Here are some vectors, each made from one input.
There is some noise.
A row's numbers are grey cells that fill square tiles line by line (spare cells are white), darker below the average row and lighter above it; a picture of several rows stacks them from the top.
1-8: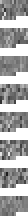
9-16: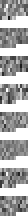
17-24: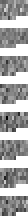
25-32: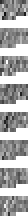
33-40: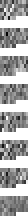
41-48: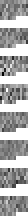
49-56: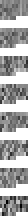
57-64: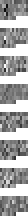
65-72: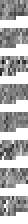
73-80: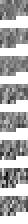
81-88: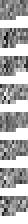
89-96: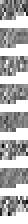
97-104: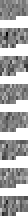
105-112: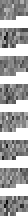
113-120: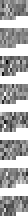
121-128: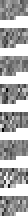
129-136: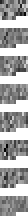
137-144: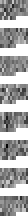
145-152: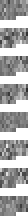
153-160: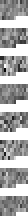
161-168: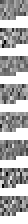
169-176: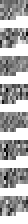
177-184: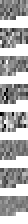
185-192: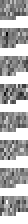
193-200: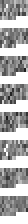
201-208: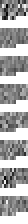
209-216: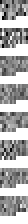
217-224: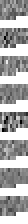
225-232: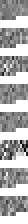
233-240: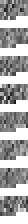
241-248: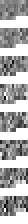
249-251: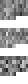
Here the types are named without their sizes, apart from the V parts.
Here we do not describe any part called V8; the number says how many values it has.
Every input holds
a label, together with either a label and a value of V8, or a list of items, each a point on each of two lines.
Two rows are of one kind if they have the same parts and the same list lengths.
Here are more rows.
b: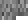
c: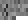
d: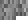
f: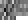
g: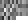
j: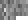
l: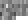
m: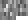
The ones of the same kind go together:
b, f
c, j, l
d
g, m

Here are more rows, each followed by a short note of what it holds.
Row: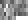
a label, together with a list of one item
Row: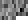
two labels and a value of V8
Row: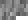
two labels and a value of V8
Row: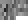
a label, together with a list of one item
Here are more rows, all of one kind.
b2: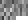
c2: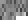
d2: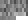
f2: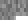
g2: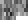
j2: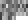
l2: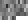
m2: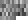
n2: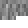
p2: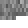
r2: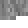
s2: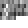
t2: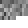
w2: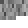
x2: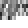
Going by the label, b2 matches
c2, j2, t2 and w2.
